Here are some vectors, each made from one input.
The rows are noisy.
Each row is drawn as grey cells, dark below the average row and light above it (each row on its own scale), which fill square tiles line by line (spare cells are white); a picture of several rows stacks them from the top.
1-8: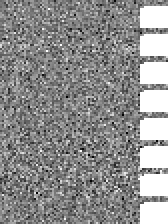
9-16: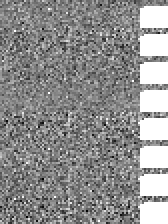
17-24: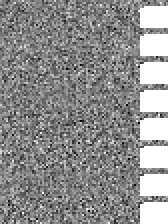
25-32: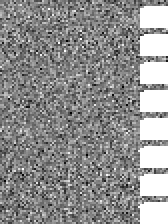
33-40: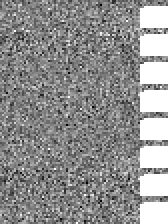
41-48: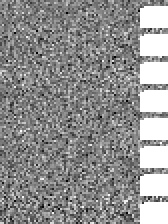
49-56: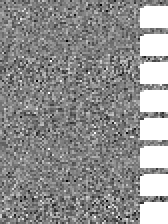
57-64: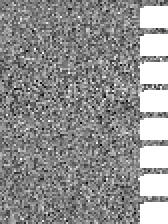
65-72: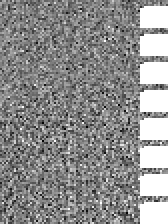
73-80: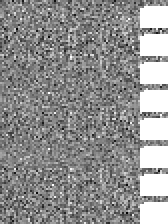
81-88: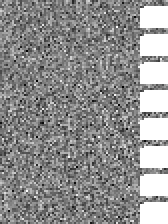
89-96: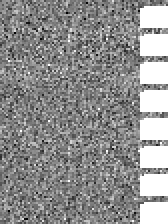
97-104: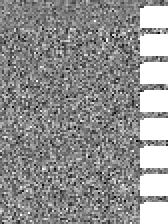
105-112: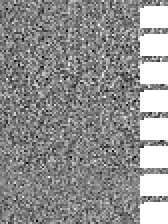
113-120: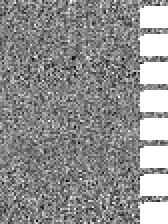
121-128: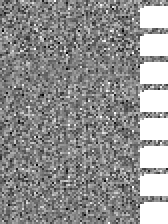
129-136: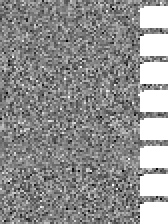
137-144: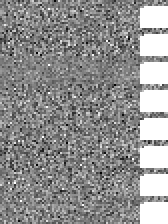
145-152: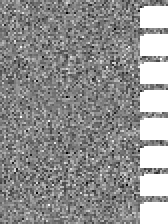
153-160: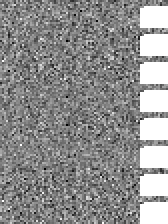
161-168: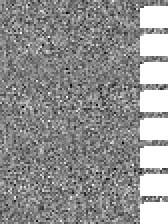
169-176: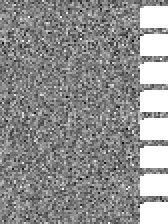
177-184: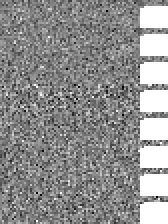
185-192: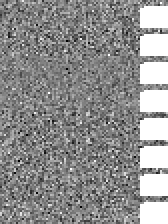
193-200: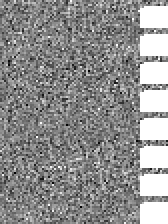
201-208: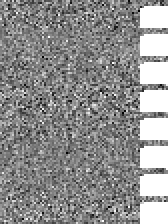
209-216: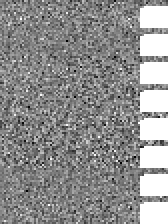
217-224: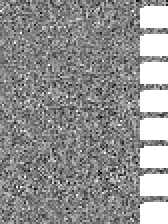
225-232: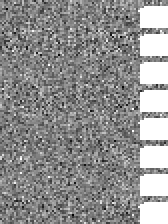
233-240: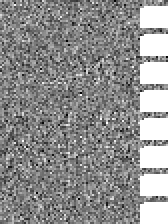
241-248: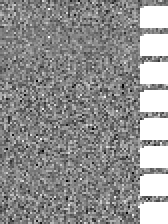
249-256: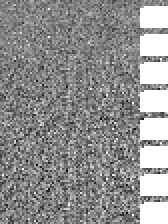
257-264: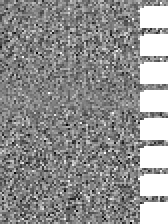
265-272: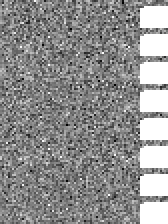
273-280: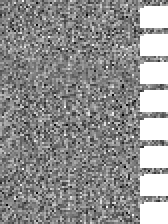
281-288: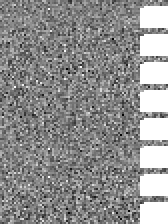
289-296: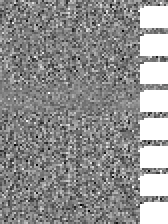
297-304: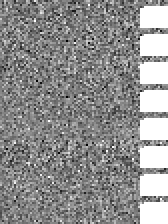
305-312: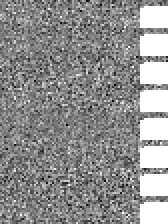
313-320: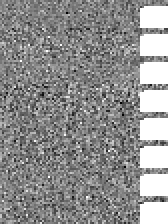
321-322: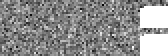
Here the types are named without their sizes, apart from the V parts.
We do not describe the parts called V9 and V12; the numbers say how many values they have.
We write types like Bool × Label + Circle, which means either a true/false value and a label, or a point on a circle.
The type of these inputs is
Bool × V12 + Label × V9 + Line × Line + Unit.
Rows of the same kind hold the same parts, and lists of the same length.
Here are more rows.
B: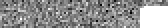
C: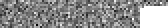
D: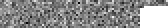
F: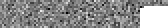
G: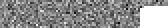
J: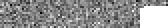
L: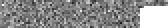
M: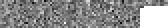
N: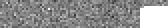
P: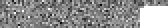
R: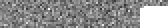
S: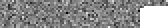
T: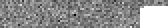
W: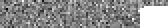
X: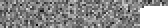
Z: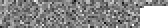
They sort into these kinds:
B, N, P, R, T
C, W, X
D, F, G, L, M, S, Z
J

